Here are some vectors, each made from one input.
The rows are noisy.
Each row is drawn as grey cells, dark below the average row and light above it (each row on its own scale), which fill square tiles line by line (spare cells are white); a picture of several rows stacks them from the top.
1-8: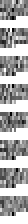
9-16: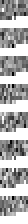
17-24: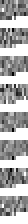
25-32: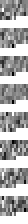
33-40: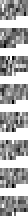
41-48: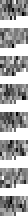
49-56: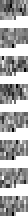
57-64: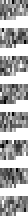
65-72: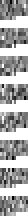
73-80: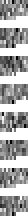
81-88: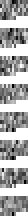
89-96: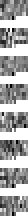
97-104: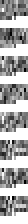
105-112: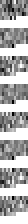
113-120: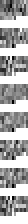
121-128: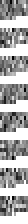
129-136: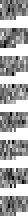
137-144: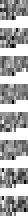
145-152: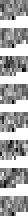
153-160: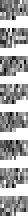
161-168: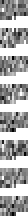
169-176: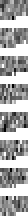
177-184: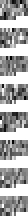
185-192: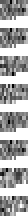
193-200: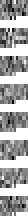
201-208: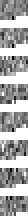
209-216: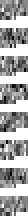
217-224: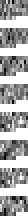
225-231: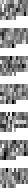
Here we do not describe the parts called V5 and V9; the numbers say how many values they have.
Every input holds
either a point on a 4-point line and a true/false value, or a value of V5 and a value of V9.
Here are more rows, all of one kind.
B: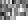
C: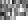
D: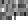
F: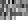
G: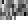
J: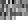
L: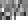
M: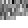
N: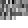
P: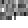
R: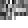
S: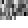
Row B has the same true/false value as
C, L and M.
